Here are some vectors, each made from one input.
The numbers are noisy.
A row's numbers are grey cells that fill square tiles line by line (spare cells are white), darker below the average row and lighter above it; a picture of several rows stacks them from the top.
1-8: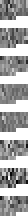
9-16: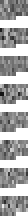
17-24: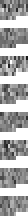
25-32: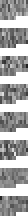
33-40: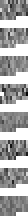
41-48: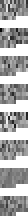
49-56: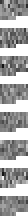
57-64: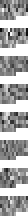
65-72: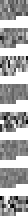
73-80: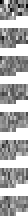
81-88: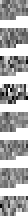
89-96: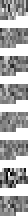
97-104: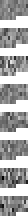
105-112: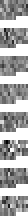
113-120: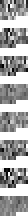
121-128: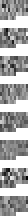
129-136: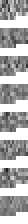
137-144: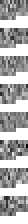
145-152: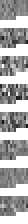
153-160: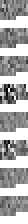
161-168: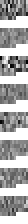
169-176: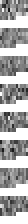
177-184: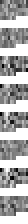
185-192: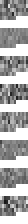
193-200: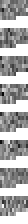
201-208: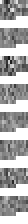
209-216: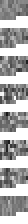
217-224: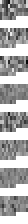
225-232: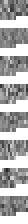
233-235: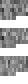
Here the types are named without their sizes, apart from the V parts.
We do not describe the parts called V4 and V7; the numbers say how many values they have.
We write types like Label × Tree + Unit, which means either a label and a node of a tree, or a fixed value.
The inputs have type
Bool × (Tree + V7) × V4.
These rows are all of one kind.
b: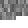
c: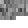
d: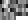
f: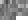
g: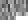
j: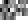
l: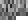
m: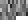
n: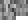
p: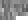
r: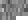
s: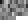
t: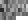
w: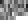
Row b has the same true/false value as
f, m, n and r.
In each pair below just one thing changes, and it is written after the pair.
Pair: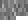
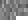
the value of V7
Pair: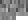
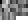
the true/false value
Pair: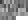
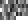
the value of V7
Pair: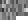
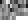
the value of V4
